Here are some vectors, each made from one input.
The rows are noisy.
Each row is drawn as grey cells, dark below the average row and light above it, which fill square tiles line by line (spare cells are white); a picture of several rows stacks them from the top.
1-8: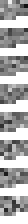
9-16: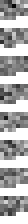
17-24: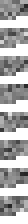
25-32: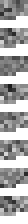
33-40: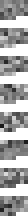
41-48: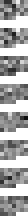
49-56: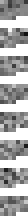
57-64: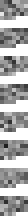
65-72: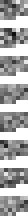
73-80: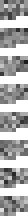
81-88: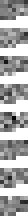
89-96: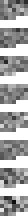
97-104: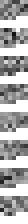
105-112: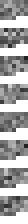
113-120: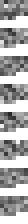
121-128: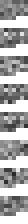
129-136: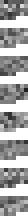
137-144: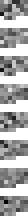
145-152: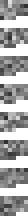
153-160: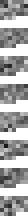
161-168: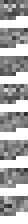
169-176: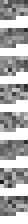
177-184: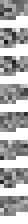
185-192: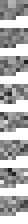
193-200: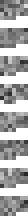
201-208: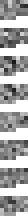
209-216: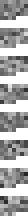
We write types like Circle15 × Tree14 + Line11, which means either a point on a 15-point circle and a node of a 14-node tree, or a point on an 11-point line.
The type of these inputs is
Tree13.
